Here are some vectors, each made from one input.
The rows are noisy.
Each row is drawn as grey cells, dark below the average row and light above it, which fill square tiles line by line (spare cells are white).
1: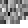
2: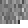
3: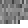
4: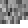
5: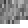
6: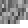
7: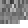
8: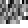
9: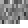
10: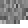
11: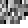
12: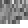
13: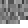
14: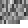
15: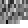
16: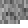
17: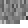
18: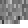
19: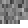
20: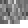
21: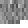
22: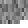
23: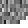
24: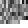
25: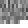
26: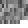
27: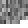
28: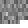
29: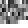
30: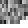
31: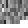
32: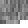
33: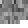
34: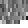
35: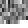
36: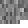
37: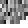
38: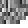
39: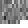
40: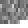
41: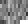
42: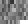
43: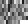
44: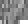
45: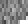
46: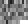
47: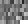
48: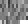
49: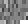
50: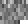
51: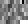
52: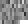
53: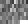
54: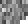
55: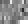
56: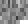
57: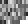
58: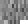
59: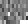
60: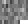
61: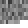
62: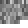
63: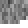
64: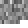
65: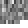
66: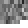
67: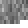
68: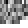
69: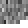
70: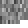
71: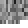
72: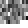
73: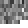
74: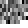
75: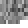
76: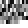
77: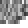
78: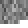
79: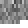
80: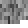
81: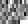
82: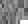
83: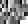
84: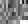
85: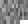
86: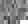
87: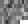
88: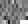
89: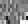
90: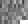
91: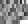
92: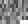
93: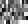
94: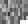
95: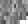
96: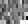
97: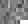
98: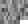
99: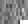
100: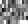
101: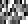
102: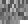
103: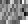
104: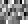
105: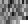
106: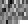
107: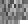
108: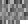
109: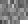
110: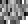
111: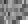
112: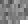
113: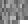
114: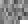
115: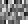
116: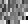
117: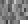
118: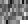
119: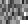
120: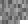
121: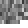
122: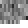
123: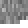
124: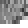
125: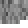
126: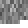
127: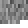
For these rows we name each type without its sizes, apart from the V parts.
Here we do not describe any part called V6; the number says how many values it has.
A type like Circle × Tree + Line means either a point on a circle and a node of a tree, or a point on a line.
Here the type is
Circle × (Circle + V6).
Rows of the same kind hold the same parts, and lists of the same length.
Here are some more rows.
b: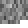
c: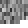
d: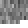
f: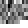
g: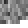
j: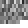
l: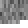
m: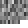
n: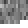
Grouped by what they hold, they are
b, m
c, d, f, g, j, l, n

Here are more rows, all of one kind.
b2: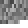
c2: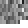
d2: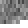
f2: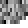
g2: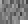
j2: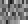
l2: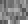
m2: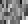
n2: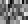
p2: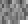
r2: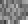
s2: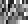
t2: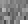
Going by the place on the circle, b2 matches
f2, l2, r2 and s2.
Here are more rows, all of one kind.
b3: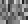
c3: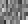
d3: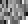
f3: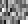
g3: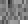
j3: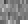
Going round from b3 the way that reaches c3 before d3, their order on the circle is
b3, f3, c3, j3, d3, g3.
